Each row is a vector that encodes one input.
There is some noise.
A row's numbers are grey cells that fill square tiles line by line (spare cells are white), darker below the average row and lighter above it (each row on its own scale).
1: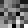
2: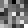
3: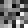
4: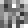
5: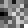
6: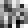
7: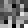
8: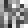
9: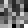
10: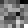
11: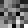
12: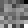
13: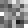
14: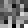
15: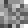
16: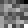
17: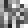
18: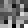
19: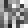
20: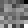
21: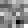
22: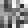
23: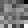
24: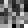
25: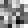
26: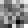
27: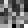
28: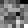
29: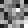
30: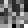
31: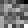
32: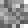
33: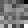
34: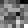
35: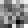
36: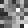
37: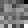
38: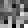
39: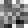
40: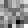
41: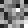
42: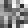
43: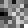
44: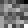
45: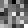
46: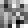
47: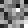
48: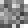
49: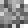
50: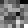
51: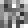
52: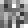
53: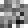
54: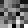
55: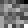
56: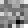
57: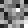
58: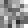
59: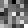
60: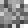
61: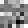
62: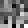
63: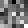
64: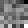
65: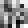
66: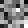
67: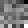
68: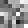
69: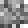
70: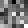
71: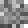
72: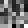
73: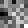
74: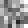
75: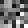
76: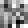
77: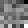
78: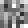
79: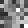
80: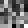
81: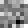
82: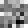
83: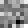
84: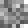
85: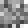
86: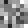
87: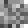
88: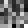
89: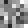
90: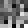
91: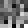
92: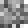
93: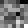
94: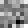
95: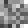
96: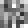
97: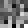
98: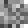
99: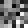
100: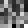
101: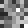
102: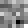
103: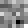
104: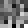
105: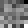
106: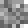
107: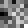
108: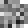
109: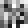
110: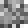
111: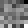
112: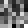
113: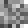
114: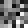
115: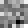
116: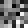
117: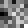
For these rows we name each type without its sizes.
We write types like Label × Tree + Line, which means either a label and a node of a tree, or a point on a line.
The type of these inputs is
Label × Label + Line.
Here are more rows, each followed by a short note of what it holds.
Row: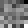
a point on a line
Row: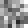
two labels
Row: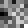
a point on a line
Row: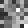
a point on a line
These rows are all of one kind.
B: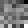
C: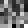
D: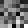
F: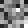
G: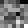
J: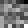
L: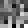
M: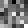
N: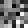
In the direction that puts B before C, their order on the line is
B, J, G, D, N, L, C, M, F.
